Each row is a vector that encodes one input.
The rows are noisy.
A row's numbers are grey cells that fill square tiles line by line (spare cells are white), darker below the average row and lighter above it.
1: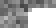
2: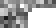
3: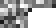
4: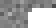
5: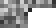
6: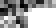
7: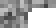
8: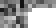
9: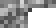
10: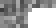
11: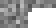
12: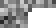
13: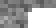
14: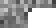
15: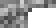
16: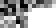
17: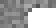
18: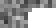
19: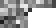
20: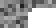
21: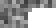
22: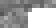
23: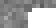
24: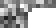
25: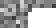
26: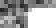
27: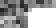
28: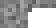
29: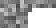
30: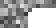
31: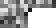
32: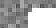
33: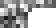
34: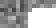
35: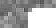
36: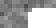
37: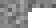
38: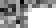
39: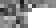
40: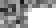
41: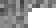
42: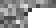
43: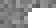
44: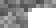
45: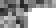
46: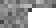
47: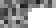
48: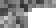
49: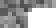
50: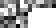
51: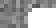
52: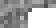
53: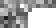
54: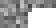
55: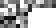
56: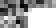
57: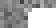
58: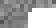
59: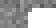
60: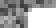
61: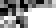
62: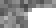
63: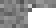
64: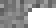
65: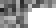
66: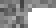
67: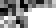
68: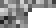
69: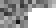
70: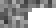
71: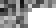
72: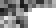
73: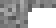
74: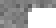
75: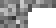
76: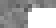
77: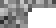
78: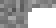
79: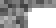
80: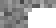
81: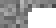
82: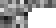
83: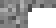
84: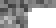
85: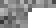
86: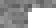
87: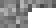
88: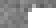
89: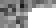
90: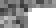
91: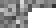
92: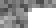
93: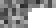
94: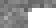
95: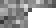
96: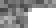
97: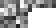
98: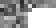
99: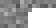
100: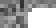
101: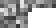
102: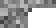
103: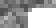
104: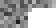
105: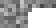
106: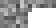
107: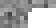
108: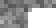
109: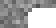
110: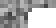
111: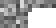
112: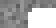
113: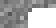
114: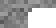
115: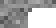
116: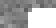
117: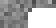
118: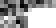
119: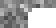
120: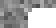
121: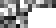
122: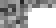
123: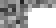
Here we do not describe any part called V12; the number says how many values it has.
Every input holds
either a fixed value, or a node of an 11-node tree, or a true/false value and a value of V12.
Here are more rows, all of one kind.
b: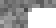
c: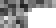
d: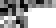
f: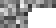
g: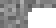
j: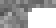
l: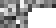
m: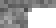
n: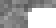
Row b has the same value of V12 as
d and j.
